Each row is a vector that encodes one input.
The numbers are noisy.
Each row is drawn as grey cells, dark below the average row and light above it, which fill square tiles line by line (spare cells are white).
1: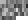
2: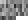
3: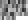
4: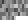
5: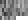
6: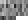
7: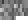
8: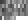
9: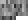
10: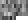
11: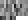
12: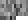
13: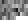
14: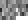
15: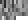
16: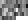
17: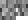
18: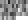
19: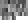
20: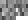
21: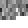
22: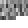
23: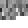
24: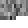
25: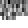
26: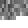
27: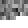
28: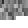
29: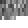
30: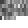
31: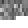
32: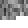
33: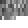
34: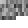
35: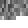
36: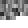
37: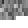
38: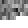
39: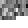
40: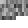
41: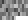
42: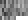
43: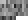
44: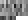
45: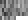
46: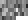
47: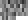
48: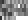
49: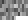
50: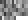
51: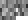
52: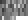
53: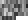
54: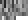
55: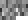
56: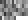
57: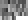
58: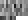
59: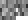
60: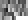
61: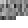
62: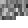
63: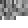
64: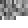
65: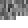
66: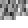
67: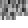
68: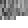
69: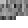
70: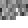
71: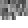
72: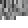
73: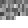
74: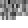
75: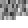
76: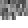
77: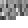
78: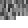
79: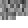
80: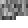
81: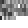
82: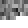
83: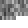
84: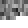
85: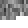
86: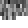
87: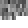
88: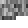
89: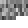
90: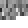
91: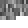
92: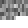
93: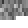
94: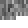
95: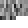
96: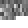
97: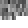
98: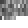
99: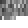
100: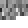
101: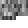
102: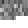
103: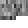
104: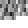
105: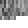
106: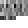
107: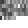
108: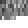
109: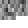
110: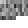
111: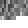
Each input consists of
either a point on an 11-point line, or a point on a 13-point line.
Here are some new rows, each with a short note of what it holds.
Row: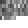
a point on a 13-point line
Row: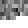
a point on a 13-point line
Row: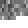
a point on a 13-point line
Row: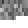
a point on a 13-point line
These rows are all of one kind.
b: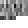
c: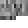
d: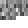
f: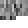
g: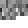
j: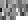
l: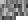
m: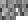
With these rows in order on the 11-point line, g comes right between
j and m.
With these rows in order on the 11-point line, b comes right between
c and l.
